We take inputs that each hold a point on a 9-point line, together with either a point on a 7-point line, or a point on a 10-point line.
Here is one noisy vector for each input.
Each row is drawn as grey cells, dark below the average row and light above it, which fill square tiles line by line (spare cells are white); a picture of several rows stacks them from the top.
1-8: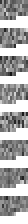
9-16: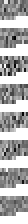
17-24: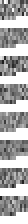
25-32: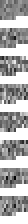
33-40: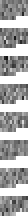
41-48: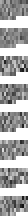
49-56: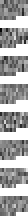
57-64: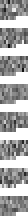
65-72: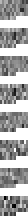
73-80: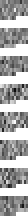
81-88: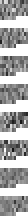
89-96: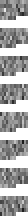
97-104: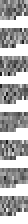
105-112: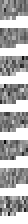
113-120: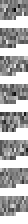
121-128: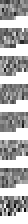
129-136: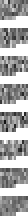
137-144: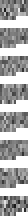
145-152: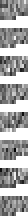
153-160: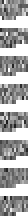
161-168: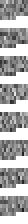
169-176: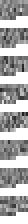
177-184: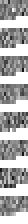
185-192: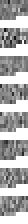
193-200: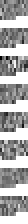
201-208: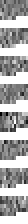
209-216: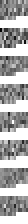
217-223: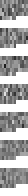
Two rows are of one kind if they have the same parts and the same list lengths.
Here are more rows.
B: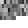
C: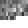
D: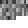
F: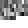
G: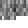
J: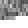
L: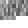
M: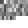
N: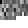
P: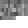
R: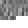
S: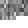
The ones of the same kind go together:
B, C, J, L, P, R, S
D, F, G, M, N

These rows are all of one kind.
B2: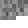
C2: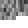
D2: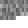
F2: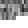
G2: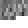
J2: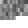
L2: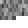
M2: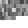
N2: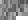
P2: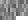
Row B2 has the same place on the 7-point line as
C2, F2, G2 and J2.
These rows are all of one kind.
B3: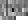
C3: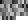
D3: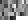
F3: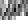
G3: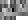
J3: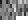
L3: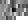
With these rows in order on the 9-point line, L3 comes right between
C3 and F3.
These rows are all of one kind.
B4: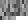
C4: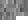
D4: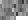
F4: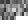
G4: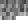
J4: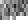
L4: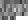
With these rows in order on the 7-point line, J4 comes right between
C4 and D4.
